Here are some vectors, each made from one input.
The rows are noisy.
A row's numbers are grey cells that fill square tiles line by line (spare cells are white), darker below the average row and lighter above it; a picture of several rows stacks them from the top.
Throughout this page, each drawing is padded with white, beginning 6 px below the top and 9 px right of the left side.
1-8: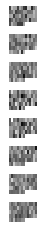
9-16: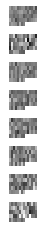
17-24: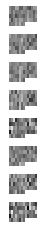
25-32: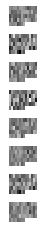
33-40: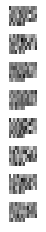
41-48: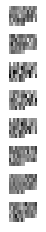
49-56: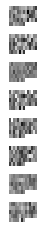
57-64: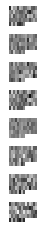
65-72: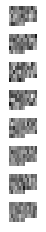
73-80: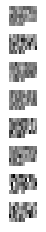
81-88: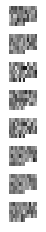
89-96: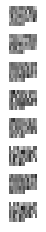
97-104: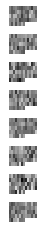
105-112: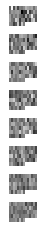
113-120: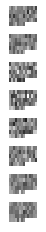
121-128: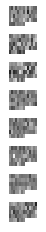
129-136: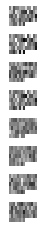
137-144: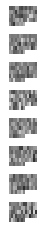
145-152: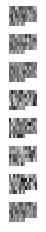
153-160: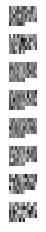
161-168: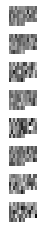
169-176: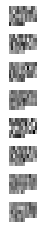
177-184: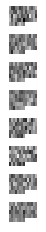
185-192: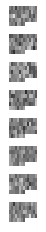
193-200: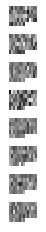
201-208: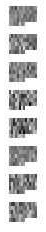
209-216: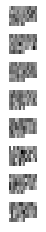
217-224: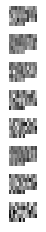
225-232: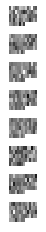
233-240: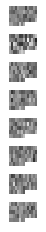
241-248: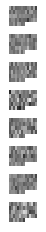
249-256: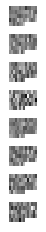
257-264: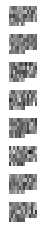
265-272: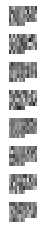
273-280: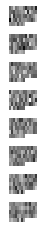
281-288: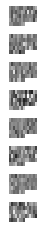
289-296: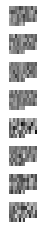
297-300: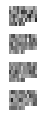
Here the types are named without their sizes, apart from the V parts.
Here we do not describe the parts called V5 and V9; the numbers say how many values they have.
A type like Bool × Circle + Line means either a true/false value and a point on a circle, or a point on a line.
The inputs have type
Bool × Bool × Bool + (Tree + V5) × (Tree + V9).
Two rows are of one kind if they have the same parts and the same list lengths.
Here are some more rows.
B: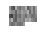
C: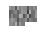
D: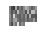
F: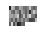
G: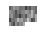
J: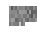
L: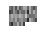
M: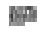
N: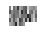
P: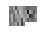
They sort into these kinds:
B, G, M
C, J, P
D
F, N
L

